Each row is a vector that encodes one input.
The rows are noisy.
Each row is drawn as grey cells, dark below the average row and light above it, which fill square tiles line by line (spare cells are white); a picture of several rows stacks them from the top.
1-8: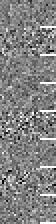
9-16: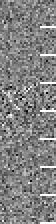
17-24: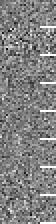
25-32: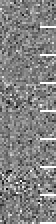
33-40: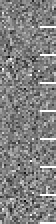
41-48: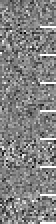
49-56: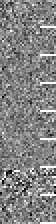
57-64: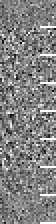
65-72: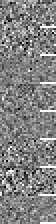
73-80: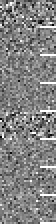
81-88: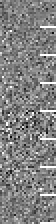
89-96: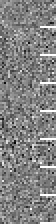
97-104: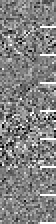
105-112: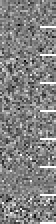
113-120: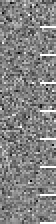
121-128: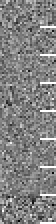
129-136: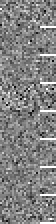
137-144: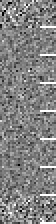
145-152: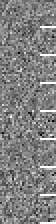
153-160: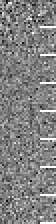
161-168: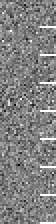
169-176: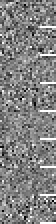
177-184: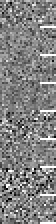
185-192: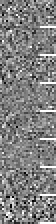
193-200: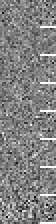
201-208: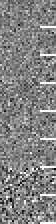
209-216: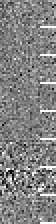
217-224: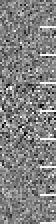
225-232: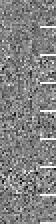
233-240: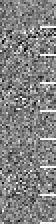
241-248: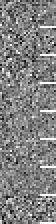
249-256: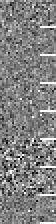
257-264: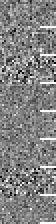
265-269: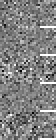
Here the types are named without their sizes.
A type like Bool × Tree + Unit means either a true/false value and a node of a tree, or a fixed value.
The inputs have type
Label × Line.
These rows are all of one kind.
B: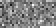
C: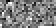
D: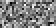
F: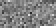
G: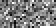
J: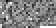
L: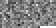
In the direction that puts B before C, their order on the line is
B, G, J, C, D, F, L.
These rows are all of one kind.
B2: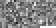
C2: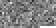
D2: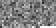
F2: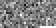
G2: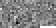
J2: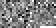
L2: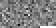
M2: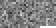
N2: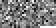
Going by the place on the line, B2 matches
F2 and M2.
